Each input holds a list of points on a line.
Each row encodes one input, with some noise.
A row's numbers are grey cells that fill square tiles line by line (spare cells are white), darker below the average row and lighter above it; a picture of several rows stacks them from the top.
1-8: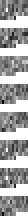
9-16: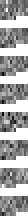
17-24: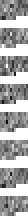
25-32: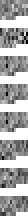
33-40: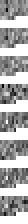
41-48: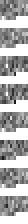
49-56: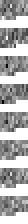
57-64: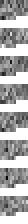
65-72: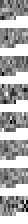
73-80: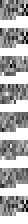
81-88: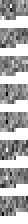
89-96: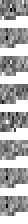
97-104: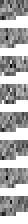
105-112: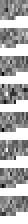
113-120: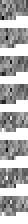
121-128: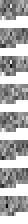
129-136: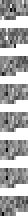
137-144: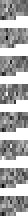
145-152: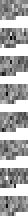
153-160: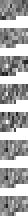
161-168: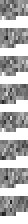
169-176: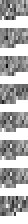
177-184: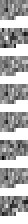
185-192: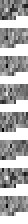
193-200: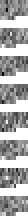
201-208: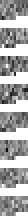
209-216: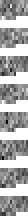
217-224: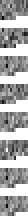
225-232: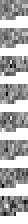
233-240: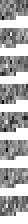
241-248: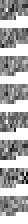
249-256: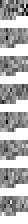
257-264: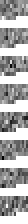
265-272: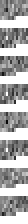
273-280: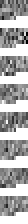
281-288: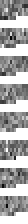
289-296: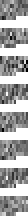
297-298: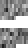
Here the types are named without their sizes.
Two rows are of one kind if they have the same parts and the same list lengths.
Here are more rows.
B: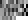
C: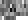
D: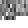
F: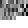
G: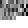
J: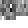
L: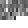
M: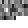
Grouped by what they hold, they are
B, F, G
C, D, J
L, M

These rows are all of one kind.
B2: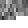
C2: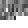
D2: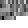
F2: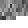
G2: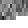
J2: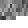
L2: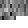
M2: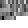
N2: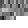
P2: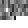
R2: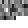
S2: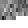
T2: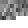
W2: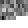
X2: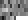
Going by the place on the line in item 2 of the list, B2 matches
C2, F2, J2 and T2.
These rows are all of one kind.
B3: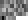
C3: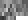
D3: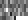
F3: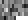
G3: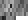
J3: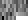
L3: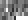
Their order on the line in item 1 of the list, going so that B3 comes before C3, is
B3, G3, C3, J3, D3, L3, F3.
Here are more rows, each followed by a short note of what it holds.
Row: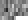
a list of one item
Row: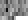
a list of one item
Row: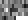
a list of two items
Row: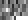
a list of two items
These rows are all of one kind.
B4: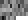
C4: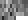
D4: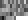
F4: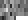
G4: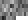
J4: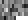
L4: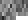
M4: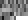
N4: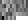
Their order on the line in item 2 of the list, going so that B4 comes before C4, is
D4, M4, B4, F4, G4, C4, J4, L4, N4.
